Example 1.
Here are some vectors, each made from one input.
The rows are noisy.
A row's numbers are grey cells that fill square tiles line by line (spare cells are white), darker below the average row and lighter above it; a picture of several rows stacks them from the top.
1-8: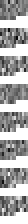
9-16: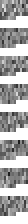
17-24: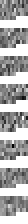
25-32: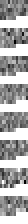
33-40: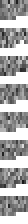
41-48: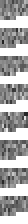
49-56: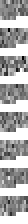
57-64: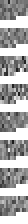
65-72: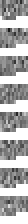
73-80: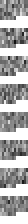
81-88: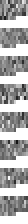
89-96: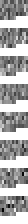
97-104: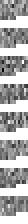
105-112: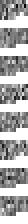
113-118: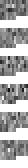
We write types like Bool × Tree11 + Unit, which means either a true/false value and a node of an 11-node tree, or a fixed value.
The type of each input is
List2(Line6).
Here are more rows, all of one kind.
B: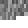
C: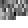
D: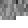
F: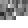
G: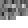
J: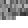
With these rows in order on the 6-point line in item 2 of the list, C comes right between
B and G.
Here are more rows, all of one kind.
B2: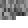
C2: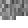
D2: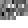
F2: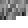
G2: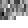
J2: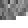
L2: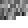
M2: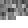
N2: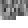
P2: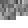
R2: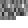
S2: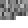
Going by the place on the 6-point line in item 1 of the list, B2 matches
D2, R2 and S2.
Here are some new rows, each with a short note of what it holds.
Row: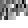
the empty list
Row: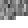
a list of one item
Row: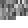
a list of two items
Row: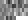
a list of one item
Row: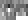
a list of one item
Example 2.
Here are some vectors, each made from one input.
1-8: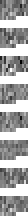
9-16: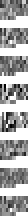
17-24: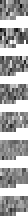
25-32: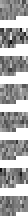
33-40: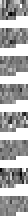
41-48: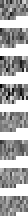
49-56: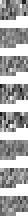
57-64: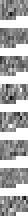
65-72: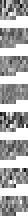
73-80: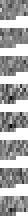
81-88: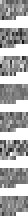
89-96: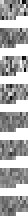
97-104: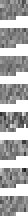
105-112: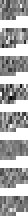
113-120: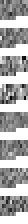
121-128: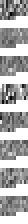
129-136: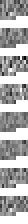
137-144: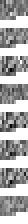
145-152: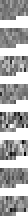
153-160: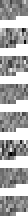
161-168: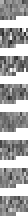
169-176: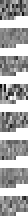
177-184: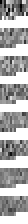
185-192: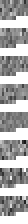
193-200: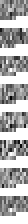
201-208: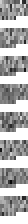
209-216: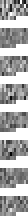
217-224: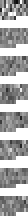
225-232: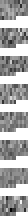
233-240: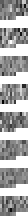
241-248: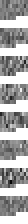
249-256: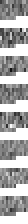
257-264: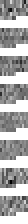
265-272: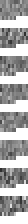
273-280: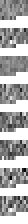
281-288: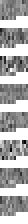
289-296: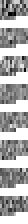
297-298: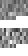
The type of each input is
Bool × Circle5.
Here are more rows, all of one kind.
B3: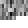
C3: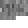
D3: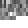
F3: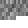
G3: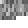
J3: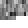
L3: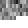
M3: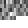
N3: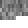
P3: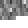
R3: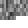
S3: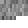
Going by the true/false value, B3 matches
J3, L3 and P3.
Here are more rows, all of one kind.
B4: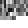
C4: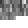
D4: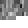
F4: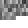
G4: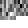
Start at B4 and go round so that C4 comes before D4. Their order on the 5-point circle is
B4, C4, G4, D4, F4.
